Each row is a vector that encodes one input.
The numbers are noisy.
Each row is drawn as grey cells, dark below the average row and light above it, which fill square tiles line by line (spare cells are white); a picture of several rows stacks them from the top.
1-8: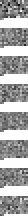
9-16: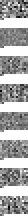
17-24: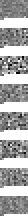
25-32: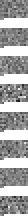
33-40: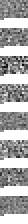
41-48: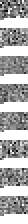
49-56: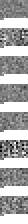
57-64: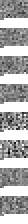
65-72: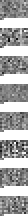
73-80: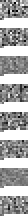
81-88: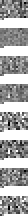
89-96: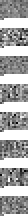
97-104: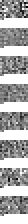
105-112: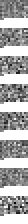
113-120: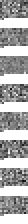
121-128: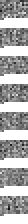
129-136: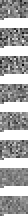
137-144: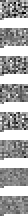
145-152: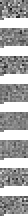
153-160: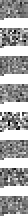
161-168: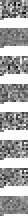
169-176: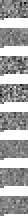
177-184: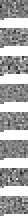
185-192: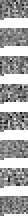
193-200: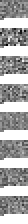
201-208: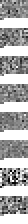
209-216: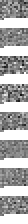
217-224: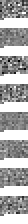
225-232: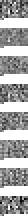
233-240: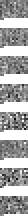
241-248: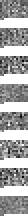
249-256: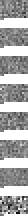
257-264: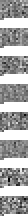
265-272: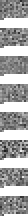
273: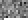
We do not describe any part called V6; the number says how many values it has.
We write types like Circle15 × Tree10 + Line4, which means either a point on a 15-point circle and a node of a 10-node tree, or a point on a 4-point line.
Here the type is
Bool × Bool × Bool × Bool + (Tree12 + Unit) × V6.
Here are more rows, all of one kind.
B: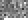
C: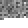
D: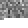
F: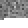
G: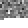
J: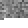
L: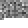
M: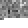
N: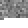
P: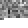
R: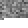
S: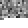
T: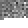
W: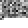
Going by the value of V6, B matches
G, M and P.
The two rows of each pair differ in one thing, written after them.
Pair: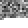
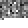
the value of V6
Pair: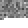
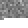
the node of the tree
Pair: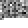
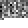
the value of V6
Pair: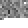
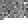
the value of V6
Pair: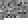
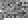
the node of the tree
